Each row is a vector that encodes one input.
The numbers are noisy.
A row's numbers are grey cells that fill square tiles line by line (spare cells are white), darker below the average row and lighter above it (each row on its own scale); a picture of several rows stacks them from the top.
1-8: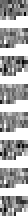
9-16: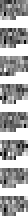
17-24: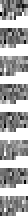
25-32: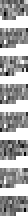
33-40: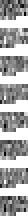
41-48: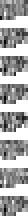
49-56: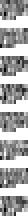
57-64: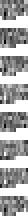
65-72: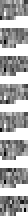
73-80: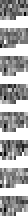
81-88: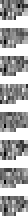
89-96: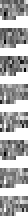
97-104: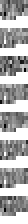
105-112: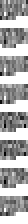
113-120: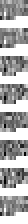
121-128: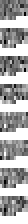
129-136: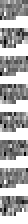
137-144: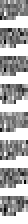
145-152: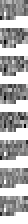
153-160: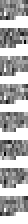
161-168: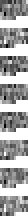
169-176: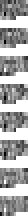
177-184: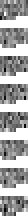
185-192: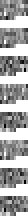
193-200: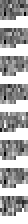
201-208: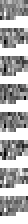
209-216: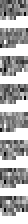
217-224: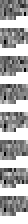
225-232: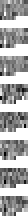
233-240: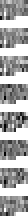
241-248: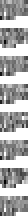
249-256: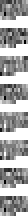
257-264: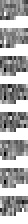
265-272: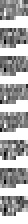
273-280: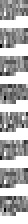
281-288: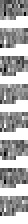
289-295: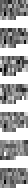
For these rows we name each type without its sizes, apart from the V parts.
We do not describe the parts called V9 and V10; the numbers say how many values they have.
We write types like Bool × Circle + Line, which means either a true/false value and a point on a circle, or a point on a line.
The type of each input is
Bool × V9 × V10 + Line.
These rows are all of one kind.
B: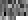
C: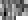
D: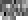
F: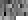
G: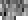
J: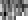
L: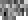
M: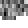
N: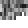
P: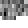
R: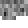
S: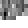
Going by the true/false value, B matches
D and F.
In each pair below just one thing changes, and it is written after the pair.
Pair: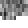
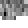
the value of V9
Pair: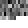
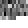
the value of V10
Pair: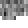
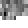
the value of V10
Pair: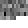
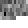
the value of V9
